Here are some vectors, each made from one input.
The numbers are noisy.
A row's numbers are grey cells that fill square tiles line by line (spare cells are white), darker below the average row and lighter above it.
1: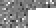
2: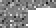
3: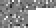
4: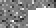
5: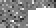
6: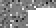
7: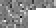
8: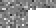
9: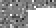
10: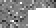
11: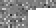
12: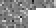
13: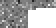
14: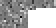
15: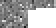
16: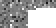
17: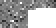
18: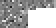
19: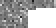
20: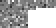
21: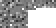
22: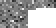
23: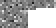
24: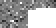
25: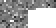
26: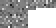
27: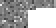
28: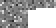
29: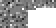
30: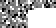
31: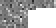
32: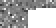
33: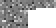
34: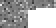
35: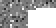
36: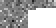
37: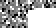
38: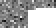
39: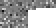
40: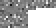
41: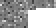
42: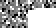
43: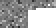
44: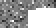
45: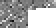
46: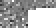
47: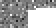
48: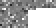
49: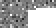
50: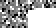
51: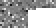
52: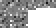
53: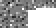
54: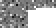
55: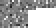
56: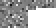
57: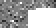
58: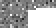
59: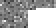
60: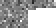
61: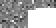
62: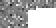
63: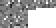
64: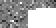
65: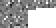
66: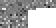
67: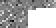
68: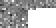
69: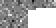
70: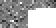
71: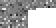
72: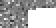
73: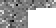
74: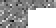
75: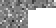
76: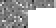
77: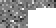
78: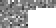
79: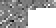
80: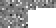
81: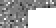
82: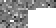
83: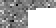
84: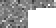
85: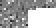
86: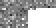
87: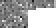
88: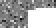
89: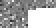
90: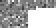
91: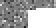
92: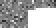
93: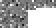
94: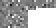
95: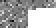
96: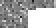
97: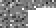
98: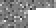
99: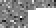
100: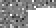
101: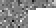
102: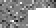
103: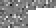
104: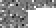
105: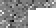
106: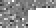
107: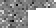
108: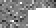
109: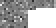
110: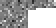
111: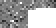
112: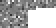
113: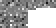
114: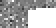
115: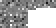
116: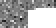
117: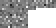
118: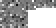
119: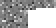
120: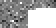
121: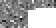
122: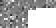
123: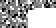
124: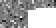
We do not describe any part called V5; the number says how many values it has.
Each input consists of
a list of up to two items, each a true/false value and a value of V5.
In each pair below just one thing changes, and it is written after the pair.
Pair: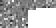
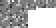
the true/false value in item 2 of the list
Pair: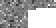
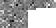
the value of V5 in item 1 of the list
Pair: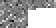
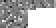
the true/false value in item 2 of the list
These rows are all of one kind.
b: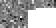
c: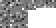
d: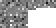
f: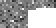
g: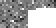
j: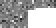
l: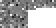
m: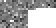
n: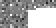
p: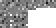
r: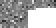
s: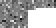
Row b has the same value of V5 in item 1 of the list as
l and s.
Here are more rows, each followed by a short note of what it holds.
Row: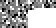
the empty list
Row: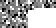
the empty list
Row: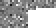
a list of two items
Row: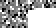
the empty list
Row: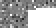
a list of one item
